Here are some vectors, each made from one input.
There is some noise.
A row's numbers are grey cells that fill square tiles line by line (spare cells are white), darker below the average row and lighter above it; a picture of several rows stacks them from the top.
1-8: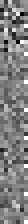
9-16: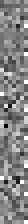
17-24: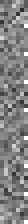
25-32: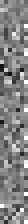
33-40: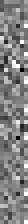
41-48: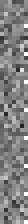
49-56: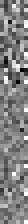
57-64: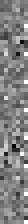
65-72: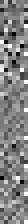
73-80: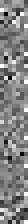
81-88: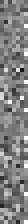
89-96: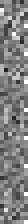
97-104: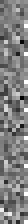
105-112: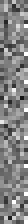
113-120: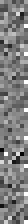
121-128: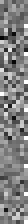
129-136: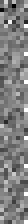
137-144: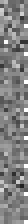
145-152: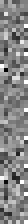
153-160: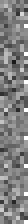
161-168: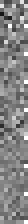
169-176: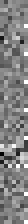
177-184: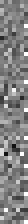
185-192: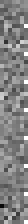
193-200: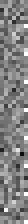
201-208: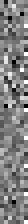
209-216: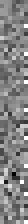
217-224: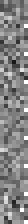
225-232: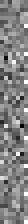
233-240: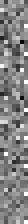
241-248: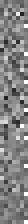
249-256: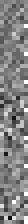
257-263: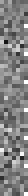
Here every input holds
either a point on each of two 14-point circles, or a fixed value, or three true/false values.
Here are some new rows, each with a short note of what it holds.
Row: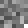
three true/false values
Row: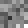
a point on each of two 14-point circles
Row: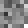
a fixed value
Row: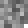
a point on each of two 14-point circles
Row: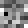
a fixed value
